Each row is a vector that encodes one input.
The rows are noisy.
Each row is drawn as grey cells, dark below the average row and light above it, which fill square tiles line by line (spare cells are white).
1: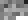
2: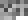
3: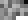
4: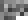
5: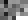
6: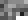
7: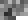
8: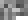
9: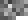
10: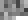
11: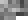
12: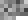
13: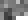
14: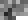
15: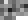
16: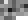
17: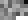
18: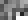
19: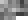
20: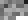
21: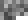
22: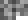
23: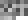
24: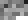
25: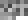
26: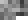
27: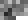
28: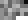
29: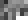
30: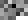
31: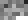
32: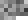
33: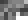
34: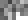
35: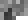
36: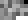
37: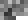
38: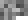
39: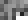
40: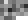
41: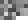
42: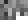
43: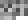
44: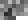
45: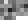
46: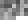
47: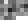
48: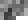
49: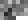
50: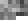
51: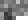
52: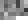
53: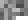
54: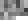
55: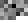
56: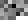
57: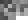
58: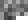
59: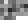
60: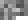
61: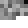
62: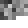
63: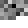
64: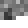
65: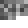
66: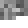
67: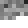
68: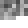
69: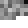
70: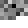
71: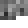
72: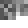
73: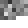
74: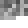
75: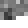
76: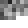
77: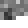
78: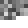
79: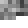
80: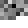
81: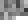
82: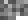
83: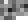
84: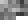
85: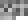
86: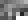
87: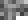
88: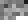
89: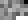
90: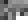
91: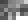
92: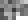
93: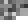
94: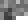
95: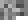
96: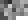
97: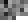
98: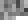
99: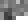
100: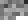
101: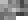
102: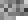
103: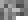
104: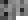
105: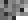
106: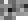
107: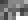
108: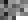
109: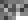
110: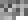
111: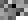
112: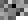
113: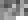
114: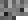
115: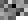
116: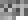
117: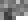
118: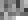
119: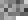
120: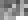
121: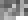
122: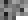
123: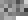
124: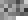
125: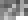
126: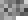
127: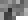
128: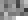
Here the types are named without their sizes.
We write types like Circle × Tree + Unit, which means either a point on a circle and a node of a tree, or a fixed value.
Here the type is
Bool × Bool × Bool + List(Line).
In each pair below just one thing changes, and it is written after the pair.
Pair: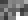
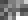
the place on the line in item 2 of the list
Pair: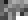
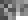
the place on the line in item 1 of the list
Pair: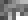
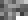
the place on the line in item 2 of the list
